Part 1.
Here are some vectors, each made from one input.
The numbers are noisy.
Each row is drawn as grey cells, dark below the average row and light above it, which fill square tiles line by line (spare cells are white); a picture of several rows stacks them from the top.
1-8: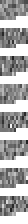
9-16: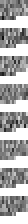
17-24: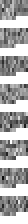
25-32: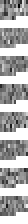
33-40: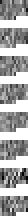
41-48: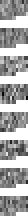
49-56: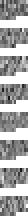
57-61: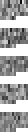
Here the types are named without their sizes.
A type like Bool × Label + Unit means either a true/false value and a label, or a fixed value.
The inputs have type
(Bool × Bool × Bool + Unit) × Label.
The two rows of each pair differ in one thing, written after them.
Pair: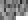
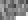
one of the three true/false values
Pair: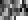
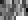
one of the three true/false values
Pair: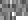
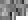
the label
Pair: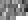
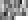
the label
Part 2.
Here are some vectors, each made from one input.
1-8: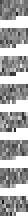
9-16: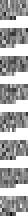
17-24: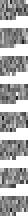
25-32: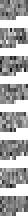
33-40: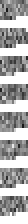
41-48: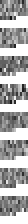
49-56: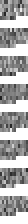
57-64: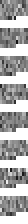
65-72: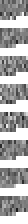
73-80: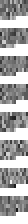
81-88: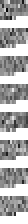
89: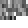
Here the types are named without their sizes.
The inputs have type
Bool × Bool × Bool + Label.
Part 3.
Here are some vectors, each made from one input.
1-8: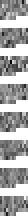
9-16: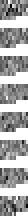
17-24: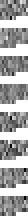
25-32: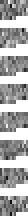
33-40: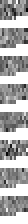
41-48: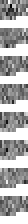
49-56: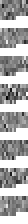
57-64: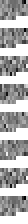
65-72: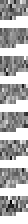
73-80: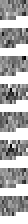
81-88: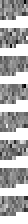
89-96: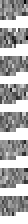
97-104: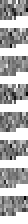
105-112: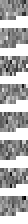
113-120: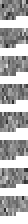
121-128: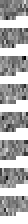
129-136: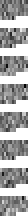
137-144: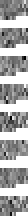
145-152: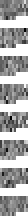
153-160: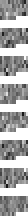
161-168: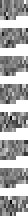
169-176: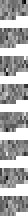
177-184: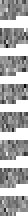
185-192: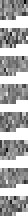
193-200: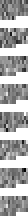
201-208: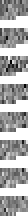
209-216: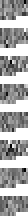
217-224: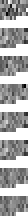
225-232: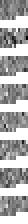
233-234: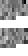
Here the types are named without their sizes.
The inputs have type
Bool × Bool × Bool × Bool + Line × Line + Unit.
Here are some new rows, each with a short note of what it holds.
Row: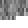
four true/false values
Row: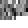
a fixed value
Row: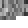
four true/false values
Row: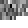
a point on each of two lines
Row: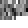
a fixed value
